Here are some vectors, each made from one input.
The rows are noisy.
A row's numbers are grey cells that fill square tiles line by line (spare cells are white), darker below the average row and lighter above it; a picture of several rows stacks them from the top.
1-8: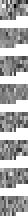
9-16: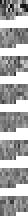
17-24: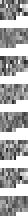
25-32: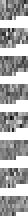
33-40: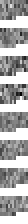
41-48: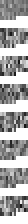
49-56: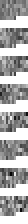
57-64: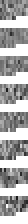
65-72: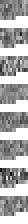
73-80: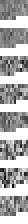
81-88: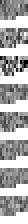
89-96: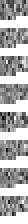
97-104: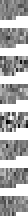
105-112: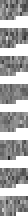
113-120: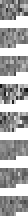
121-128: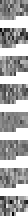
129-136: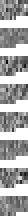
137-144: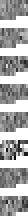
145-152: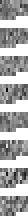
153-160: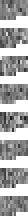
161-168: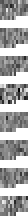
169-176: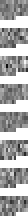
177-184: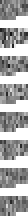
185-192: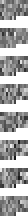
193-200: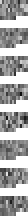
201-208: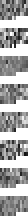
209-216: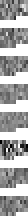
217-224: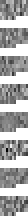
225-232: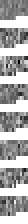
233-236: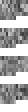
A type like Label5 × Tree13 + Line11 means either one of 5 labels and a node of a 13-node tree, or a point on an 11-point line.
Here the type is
Label9 × Label9.
